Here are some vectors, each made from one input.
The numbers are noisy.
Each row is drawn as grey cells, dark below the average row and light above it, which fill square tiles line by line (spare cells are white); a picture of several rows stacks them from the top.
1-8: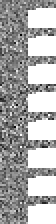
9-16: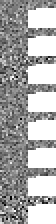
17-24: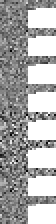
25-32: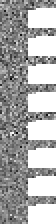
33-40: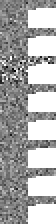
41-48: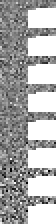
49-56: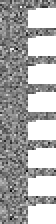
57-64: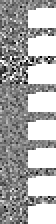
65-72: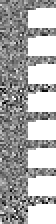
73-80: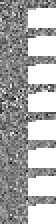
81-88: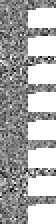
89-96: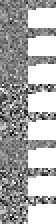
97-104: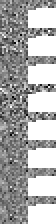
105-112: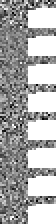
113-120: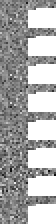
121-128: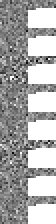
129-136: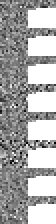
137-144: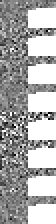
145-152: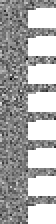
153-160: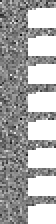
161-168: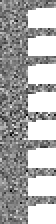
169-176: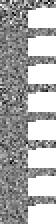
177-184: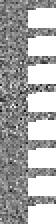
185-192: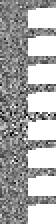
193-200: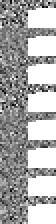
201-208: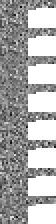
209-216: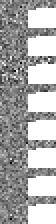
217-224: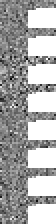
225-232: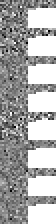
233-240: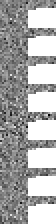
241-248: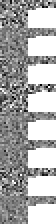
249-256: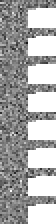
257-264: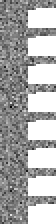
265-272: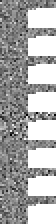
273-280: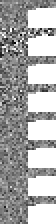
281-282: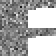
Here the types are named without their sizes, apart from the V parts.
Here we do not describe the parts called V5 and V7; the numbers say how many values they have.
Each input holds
either a point on a circle, or a point on a line and a true/false value, or a value of V5 and a value of V7.
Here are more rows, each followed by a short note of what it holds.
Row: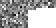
a value of V5 and a value of V7
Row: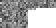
a point on a line and a true/false value
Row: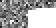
a point on a line and a true/false value
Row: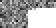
a point on a line and a true/false value
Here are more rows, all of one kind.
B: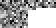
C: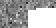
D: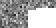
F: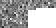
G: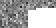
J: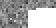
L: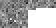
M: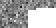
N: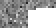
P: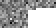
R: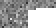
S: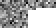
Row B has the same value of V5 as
D, G, J and L.
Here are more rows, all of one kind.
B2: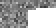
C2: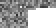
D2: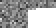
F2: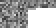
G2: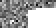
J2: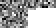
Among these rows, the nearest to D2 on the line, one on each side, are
C2 and G2.
